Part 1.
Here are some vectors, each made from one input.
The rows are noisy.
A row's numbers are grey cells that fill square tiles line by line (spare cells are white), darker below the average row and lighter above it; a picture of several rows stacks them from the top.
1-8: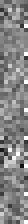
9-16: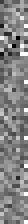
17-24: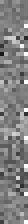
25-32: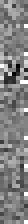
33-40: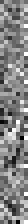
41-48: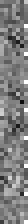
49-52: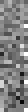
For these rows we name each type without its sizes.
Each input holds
a point on a line.
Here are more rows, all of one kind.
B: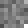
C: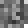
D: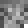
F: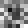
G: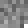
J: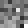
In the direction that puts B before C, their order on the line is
F, G, J, D, B, C.
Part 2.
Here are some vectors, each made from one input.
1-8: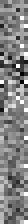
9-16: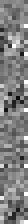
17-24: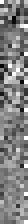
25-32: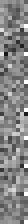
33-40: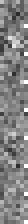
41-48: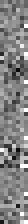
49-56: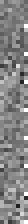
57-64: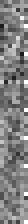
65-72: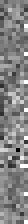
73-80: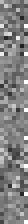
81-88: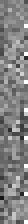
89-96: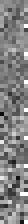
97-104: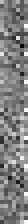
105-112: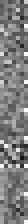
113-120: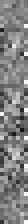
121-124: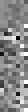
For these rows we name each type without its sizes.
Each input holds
a point on a line.
